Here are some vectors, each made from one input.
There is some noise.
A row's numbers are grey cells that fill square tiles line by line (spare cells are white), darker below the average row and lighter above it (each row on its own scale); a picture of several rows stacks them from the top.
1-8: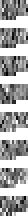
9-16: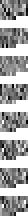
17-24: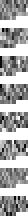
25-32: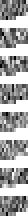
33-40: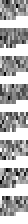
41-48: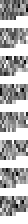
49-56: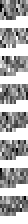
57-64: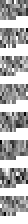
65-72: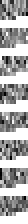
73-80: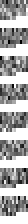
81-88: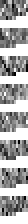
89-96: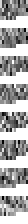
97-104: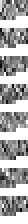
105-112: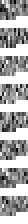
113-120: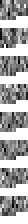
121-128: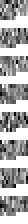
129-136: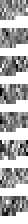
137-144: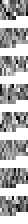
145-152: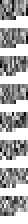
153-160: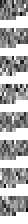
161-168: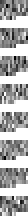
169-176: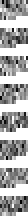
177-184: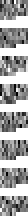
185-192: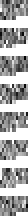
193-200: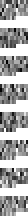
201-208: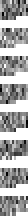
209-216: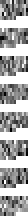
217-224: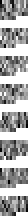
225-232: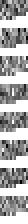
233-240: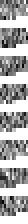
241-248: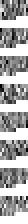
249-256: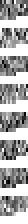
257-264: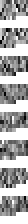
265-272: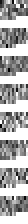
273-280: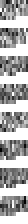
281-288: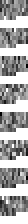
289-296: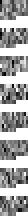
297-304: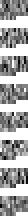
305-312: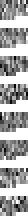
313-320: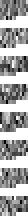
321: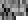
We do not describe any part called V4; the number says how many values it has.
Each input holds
either one of 7 labels and a value of V4, or a point on a 5-point line and a true/false value.
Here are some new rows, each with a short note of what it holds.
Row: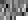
one of 7 labels and a value of V4
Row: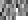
a point on a 5-point line and a true/false value
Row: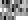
a point on a 5-point line and a true/false value
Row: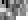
a point on a 5-point line and a true/false value
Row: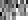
a point on a 5-point line and a true/false value
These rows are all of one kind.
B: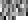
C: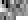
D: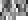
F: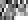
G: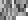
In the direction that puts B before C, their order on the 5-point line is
G, D, B, F, C.
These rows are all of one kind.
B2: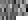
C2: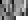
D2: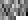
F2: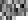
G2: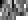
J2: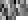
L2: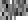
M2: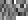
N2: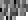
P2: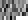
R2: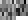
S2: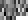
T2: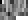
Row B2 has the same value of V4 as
C2, N2, P2 and T2.
